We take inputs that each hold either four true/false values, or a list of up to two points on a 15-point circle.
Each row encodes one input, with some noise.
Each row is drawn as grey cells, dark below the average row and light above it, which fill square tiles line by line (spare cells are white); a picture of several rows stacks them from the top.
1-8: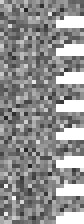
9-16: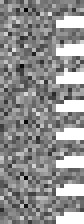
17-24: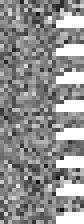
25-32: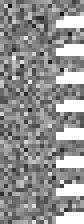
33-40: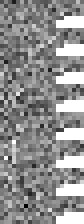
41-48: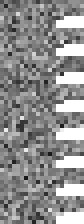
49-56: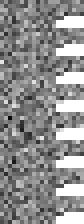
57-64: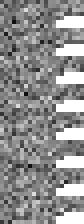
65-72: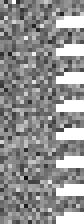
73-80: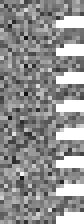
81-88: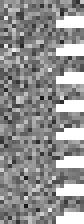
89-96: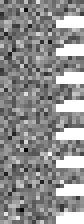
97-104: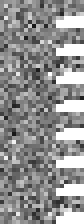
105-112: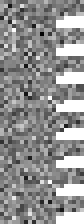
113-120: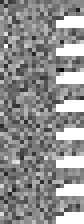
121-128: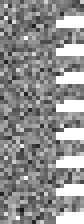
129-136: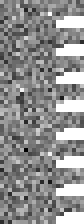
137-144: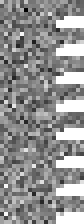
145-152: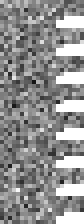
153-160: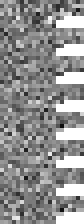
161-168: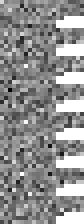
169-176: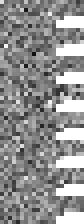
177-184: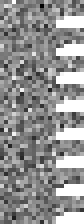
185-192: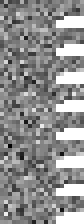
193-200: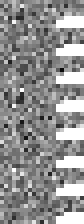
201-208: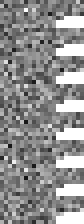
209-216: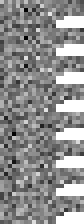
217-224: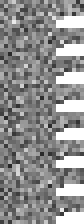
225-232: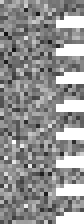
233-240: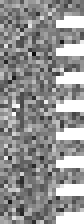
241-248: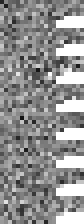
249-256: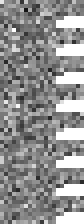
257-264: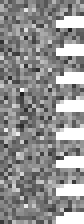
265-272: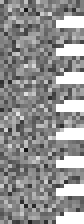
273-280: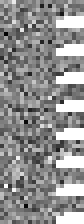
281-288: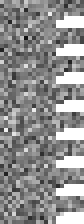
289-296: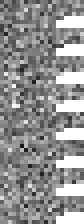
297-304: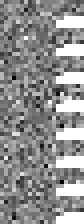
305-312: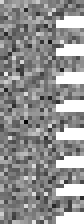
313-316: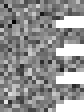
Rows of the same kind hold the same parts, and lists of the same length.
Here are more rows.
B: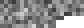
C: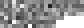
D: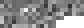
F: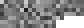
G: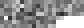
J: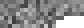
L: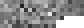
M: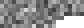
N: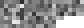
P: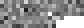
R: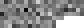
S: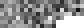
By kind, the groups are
B, D, J, M
C, G, N
F, L, P, R
S

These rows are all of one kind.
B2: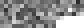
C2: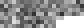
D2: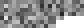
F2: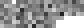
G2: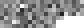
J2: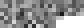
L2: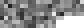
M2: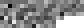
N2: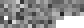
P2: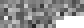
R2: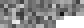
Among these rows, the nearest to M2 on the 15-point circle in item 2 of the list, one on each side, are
J2 and R2.
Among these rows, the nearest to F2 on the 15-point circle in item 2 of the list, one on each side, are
C2 and D2.
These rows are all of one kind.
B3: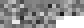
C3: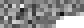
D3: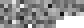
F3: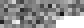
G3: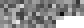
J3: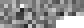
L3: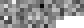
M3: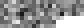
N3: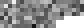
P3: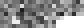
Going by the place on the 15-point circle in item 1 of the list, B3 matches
F3, G3 and P3.
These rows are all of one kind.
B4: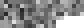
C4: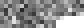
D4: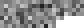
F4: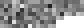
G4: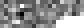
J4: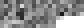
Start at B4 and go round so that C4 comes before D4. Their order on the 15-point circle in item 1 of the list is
B4, J4, G4, C4, F4, D4.
